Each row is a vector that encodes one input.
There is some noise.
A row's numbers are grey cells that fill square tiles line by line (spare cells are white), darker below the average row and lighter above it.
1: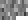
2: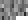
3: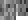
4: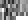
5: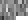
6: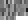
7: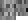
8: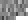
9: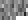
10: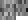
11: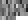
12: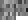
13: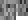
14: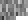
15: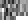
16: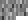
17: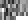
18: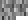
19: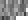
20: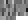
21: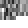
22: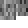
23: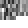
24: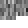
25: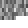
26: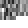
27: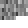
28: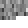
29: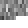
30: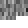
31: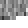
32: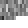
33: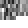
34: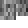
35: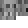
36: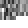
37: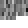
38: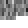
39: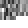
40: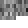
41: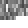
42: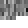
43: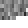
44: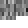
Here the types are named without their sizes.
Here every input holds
a list of points on a line.
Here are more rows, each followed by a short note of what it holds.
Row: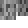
a list of one item
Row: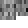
a list of one item
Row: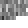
a list of two items
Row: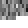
a list of one item
